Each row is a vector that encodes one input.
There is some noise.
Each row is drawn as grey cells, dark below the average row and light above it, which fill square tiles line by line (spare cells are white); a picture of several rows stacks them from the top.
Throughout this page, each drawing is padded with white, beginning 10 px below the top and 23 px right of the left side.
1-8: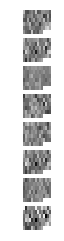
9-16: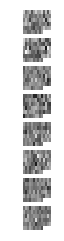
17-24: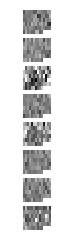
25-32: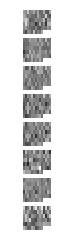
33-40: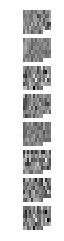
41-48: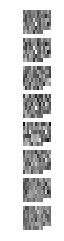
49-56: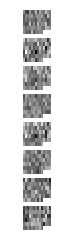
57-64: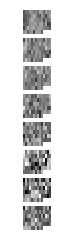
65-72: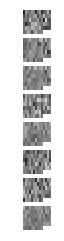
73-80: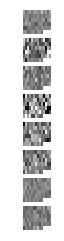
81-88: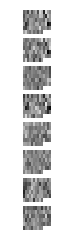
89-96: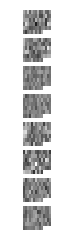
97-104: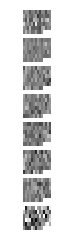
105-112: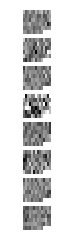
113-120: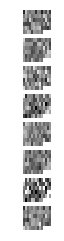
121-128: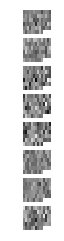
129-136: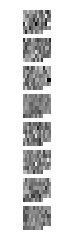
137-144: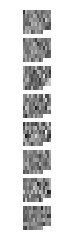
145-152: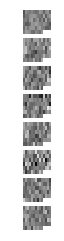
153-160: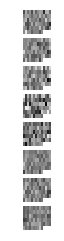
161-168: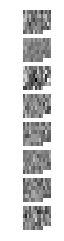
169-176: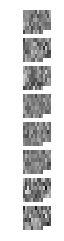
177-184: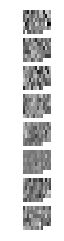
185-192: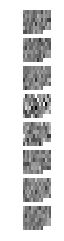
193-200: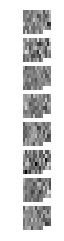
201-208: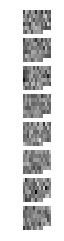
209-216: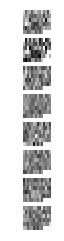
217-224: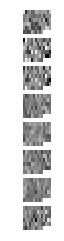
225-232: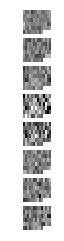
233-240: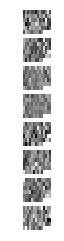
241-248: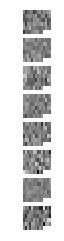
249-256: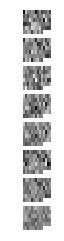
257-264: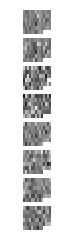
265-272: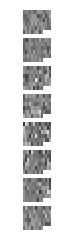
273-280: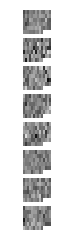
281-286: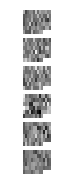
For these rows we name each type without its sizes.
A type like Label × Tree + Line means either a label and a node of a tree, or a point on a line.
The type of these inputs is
(Bool × Bool × Bool × Bool + Unit) × Label + Circle.
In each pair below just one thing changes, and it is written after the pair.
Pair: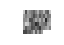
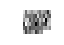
one of the four true/false values
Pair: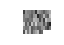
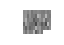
one of the four true/false values
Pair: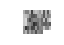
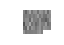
one of the four true/false values
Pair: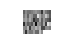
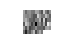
one of the four true/false values
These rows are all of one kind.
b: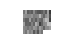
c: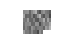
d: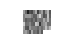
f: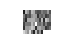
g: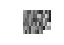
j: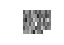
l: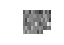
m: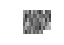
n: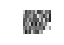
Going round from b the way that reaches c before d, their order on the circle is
b, n, l, g, c, m, f, d, j.
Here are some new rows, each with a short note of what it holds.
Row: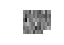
a point on a circle
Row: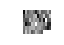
a label and four true/false values
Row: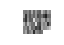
a point on a circle
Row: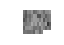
a label and four true/false values
